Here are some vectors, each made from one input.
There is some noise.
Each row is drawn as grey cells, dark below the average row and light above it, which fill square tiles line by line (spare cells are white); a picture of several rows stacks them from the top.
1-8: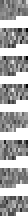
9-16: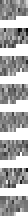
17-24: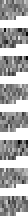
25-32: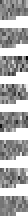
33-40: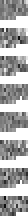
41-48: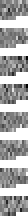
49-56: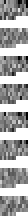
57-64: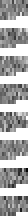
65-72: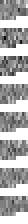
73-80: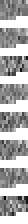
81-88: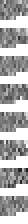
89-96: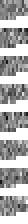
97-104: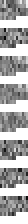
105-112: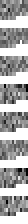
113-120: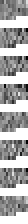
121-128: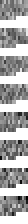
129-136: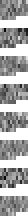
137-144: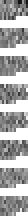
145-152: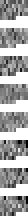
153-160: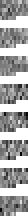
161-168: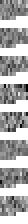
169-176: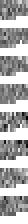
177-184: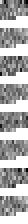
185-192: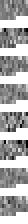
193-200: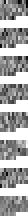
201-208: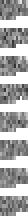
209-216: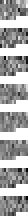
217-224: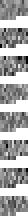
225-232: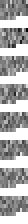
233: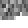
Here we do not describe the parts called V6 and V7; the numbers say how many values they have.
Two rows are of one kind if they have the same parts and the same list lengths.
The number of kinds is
5.
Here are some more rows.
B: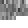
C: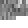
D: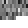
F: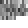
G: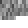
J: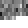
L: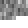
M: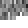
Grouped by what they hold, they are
B, C, L
D
F, G
J
M

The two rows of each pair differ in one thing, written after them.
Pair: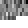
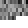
the value of V7
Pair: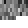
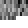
the value of V6
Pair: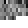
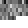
the value of V6
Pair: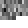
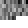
the value of V6
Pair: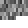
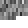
the value of V6
